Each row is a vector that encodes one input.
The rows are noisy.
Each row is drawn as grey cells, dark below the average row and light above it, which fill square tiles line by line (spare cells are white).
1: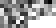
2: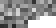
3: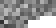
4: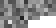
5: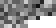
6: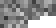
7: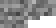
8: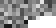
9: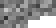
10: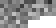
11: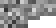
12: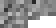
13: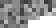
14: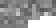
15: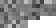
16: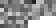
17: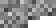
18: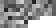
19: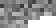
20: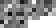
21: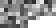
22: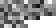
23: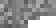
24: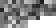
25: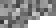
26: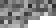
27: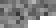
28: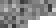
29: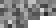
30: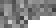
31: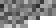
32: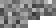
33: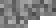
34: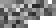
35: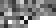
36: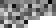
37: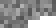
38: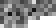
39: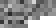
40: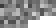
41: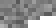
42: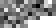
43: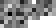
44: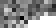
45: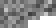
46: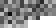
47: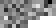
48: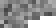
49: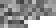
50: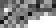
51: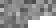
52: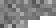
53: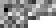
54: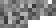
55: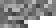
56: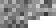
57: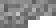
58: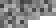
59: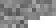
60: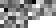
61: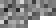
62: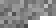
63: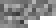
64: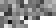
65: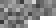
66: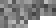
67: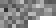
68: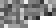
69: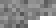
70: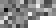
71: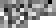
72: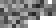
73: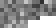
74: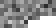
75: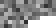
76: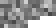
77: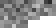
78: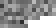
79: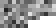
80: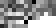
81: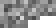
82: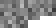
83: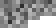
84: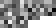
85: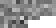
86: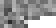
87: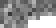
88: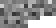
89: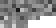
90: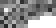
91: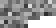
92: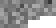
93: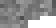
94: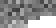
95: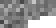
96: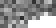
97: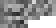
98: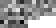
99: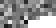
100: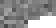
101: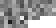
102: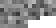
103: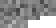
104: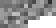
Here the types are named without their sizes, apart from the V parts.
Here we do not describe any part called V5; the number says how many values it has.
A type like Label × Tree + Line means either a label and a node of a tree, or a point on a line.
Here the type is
(Circle + V5) × List(Line).
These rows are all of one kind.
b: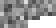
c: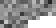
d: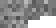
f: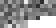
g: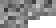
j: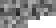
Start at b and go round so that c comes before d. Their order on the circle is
b, g, c, d, j, f.
